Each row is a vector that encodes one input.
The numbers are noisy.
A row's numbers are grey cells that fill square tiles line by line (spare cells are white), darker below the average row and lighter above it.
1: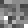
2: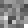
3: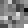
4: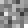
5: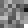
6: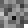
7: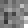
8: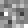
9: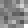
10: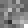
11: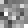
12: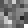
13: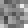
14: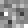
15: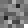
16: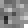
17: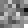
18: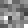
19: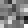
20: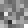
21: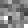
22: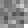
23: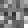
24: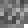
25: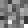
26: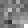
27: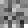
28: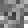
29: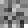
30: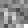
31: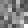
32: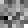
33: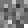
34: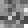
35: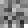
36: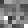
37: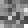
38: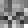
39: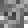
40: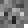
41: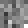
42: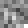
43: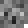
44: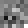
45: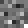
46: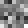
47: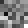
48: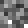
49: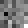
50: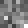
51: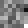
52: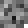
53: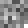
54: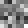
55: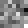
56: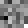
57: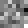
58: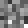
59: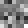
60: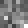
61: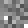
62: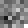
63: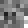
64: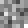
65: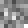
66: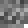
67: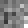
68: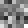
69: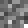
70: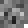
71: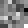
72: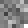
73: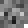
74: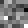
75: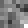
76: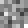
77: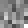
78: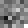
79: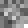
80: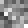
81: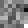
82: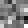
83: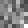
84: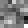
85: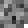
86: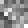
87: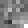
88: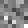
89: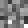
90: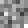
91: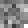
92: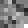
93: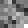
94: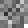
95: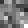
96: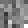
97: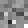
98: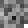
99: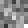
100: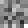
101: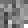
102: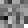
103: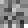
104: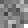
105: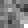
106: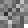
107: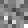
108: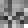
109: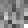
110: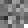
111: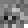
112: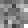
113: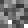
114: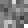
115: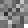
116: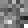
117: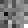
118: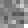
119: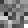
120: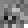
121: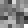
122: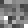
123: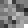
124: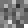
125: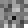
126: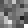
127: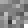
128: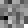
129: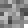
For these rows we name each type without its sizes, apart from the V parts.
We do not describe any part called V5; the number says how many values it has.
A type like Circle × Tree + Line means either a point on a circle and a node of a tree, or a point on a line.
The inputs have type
Bool × Circle × V5.
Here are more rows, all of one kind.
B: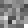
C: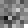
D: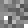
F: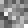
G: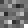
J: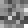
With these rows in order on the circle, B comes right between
D and G.
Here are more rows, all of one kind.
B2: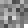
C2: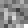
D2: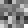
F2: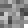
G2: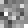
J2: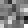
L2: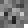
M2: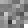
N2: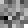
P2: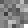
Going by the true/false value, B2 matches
C2, J2, L2 and P2.
